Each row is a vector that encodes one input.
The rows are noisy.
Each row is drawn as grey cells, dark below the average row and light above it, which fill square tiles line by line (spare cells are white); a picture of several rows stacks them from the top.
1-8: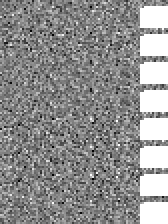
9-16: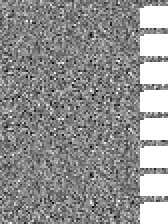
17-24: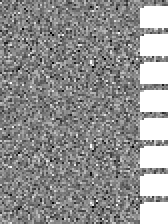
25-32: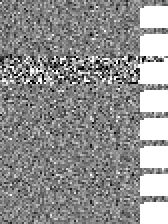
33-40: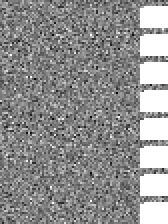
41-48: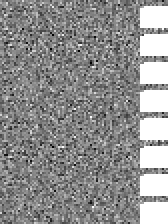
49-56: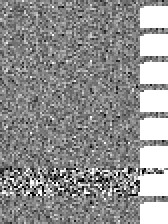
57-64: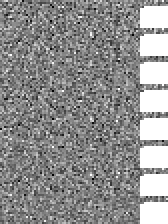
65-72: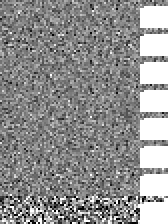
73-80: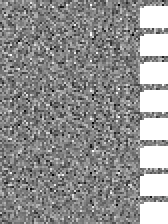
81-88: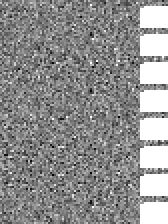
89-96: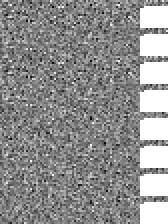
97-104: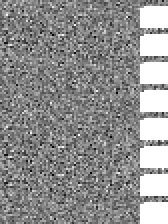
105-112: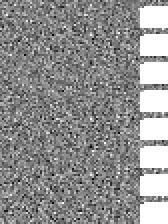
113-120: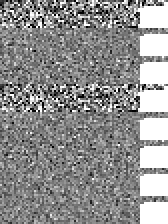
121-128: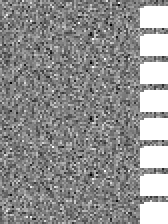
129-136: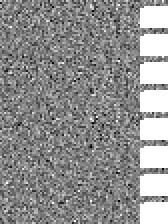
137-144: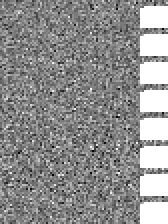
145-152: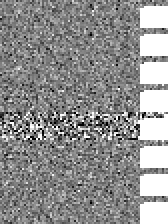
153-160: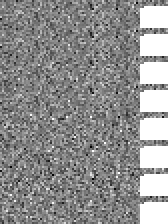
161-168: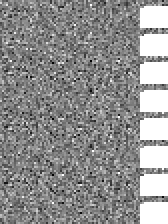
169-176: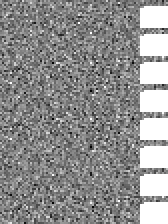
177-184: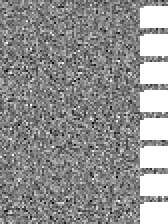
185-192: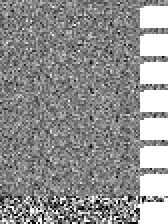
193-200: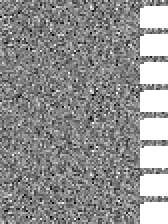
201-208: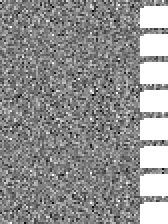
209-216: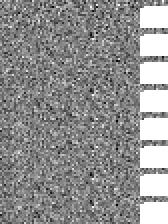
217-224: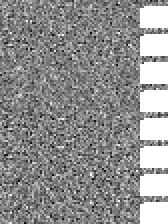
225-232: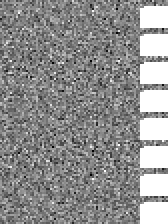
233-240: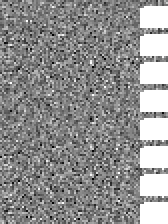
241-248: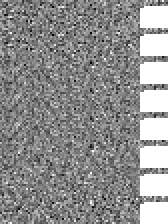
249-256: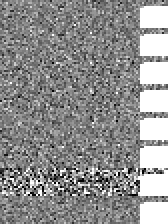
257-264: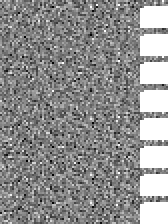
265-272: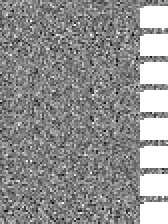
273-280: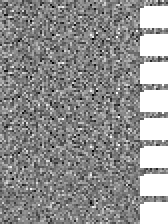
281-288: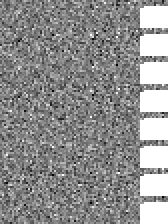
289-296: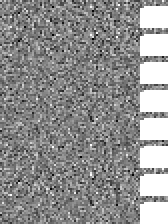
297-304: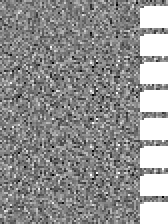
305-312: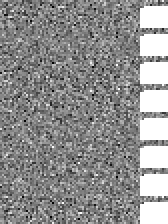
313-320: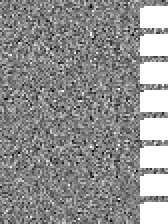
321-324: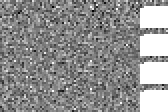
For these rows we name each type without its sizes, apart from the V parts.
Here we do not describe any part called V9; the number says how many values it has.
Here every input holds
a list of items, each a true/false value and a value of V9.
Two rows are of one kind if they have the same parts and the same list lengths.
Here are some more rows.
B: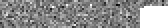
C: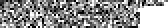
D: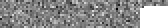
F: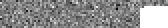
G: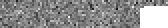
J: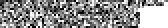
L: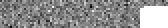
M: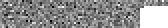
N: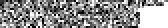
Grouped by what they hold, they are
B, D, F, G, L
C, J, N
M

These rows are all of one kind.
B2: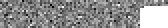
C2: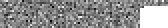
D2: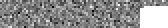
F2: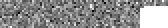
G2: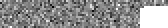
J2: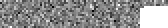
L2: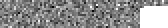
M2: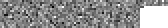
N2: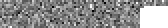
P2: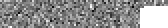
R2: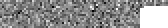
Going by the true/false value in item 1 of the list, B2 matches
C2 and M2.
